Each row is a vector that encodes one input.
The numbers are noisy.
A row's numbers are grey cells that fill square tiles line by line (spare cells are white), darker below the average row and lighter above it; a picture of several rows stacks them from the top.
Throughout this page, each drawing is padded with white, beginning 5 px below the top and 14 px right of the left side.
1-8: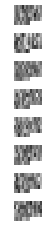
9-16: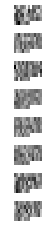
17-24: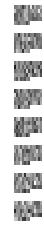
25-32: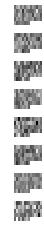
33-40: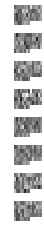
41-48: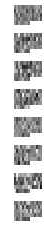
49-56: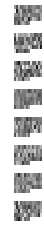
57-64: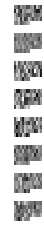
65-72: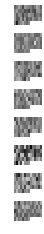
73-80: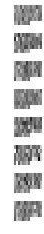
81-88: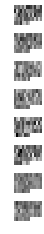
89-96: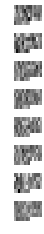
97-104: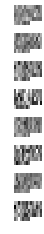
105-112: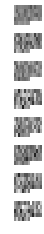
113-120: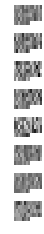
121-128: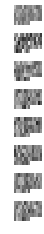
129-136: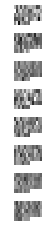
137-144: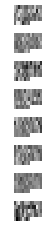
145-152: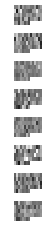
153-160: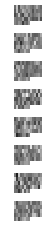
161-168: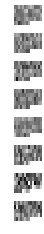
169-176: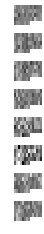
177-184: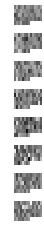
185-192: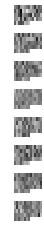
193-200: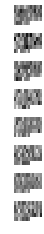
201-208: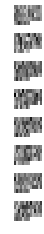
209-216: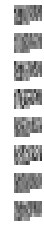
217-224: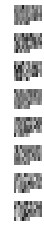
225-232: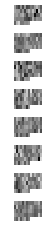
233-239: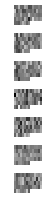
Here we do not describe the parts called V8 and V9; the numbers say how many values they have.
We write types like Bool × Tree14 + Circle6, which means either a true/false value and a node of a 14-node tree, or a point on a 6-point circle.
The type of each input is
Line6 × V9 + Line7 × V8 + Tree10.
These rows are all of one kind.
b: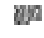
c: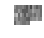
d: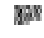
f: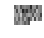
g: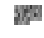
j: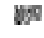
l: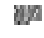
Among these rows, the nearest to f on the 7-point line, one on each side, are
b and l.
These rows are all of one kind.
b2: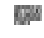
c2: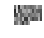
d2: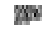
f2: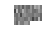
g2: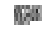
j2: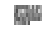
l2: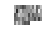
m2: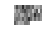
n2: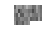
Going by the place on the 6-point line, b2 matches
f2, g2 and j2.
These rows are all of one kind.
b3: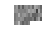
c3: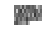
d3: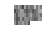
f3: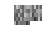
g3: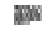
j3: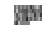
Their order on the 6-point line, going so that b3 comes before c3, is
b3, f3, d3, g3, j3, c3.
